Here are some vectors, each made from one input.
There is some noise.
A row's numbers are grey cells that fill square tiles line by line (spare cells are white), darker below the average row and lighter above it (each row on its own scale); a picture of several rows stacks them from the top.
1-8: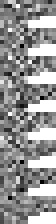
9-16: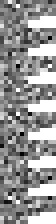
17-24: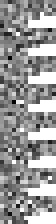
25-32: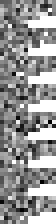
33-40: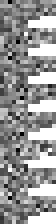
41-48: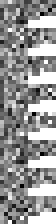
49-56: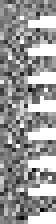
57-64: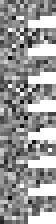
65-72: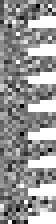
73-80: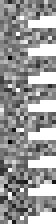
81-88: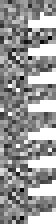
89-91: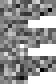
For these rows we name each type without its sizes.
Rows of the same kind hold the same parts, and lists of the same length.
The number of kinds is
2.
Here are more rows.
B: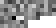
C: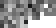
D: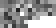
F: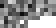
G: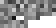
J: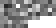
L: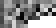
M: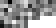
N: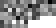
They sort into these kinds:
B, C, G, L, M, N
D, F, J

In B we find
a point on a circle and a true/false value.
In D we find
a node of a tree and a true/false value.
